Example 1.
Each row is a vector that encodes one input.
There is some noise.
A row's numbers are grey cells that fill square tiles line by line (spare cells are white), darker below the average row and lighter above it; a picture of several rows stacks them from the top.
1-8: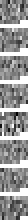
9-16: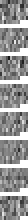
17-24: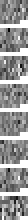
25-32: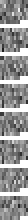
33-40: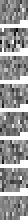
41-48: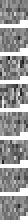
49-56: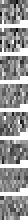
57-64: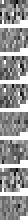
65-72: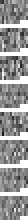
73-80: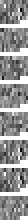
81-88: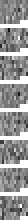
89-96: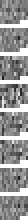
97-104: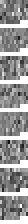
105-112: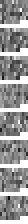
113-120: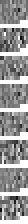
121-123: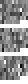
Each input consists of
either a point on a 9-point line, or a point on a 10-point line, or a node of an 8-node tree.
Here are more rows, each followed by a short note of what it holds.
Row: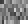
a node of an 8-node tree
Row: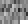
a point on a 10-point line
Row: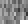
a point on a 10-point line
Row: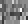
a node of an 8-node tree
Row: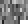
a node of an 8-node tree
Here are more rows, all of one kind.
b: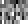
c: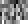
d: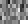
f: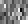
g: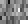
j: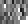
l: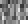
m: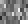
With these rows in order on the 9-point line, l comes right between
c and d.
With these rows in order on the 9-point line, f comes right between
j and m.
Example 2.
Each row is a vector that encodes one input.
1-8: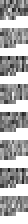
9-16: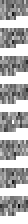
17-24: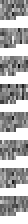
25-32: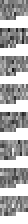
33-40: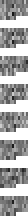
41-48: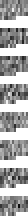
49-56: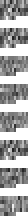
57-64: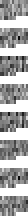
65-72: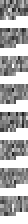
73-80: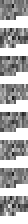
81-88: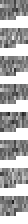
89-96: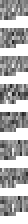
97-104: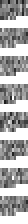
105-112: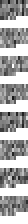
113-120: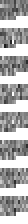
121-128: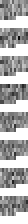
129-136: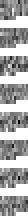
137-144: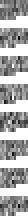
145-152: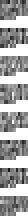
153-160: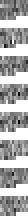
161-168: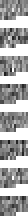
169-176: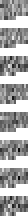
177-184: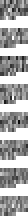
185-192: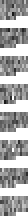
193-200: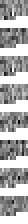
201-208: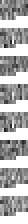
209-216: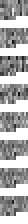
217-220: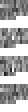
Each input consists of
either a point on a 5-point circle and a true/false value, or a point on a 6-point line.
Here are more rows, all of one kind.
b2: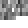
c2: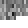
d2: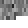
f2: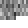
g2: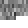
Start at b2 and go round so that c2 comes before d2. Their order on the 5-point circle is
b2, c2, f2, g2, d2.
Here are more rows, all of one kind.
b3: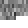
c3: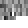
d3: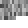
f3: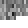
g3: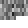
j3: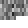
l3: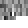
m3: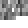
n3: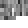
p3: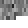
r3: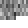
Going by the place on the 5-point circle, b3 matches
c3 and l3.
